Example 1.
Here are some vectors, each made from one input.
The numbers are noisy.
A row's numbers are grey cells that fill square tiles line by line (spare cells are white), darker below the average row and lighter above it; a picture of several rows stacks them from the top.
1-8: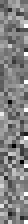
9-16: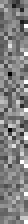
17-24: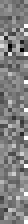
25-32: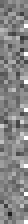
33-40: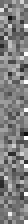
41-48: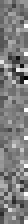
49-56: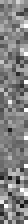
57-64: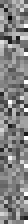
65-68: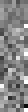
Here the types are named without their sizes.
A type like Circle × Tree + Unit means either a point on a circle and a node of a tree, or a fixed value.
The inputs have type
Bool × Bool × Bool + Unit.
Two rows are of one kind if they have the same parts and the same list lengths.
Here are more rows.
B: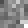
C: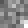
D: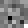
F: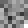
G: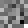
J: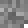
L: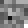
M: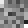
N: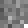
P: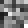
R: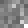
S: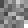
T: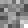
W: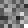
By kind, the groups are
B, C, D, F, G, J, L, N, P, R, S, W
M, T

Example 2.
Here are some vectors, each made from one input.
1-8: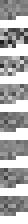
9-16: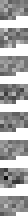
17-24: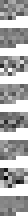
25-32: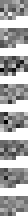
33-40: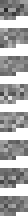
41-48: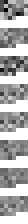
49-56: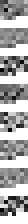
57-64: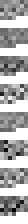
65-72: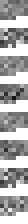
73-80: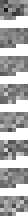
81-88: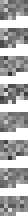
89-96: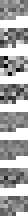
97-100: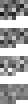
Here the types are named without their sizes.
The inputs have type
Line.
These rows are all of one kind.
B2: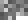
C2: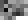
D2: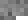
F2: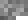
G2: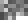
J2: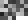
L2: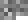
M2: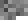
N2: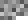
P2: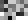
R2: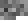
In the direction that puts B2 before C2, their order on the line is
L2, G2, B2, N2, F2, J2, D2, P2, M2, R2, C2.
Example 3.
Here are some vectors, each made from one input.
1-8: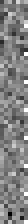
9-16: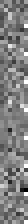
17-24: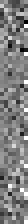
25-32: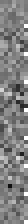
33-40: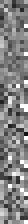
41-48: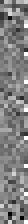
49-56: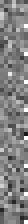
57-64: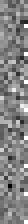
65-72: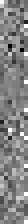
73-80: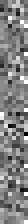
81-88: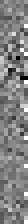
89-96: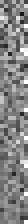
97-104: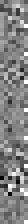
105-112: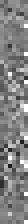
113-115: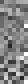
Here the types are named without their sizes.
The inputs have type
Bool × Bool × Bool + Unit.
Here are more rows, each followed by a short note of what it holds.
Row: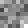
a fixed value
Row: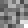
three true/false values
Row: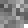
three true/false values
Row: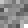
a fixed value
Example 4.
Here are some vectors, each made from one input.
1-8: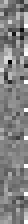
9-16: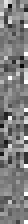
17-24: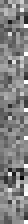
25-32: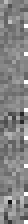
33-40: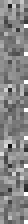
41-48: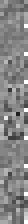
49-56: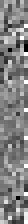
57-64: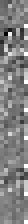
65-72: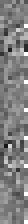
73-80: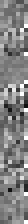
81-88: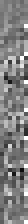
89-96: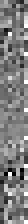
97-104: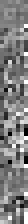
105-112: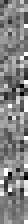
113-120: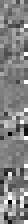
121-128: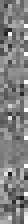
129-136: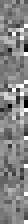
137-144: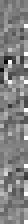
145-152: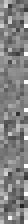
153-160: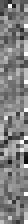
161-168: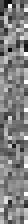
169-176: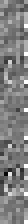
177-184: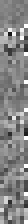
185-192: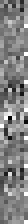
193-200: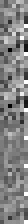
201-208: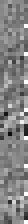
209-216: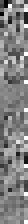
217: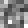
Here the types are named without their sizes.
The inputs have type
Bool × Bool × Bool.
